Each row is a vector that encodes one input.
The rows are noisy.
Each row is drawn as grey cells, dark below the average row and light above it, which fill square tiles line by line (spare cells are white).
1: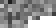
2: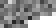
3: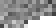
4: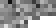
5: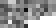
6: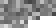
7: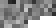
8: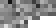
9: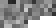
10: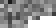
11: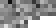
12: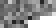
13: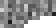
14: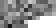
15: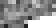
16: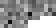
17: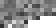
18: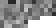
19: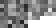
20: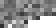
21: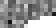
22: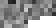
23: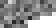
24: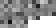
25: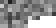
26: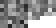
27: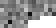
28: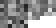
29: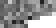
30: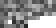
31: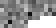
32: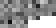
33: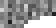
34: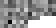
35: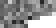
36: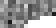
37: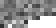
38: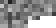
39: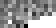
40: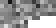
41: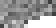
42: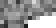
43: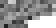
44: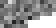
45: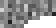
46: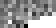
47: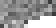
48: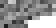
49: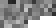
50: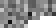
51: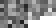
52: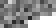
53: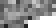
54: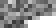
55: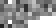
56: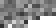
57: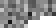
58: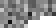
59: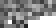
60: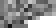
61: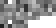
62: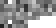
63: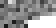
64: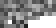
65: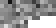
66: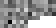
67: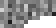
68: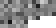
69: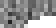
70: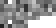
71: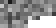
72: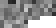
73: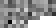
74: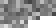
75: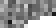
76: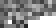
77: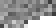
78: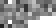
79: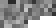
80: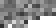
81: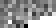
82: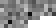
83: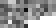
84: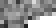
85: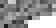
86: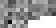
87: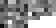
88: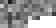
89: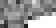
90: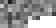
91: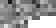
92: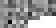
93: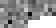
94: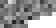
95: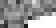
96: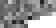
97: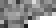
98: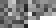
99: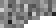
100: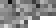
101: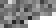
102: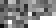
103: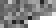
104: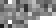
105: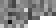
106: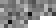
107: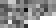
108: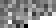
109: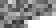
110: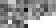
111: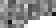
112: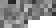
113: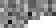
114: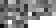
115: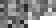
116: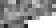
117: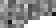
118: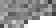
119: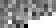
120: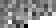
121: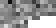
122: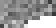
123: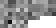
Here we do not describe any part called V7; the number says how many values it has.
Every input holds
a true/false value, together with either a node of an 8-node tree, or a value of V7.
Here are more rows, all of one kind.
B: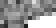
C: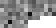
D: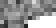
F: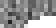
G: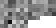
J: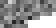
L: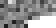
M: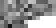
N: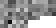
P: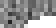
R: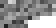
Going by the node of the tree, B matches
D, G and N.
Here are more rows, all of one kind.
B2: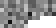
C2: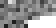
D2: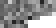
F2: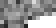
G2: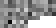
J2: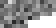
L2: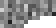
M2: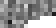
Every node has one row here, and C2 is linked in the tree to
B2.
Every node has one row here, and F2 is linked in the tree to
G2.
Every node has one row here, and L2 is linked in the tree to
B2 and M2.
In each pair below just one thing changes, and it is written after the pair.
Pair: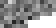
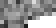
the node of the tree
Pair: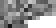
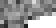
the node of the tree
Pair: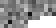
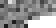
the true/false value
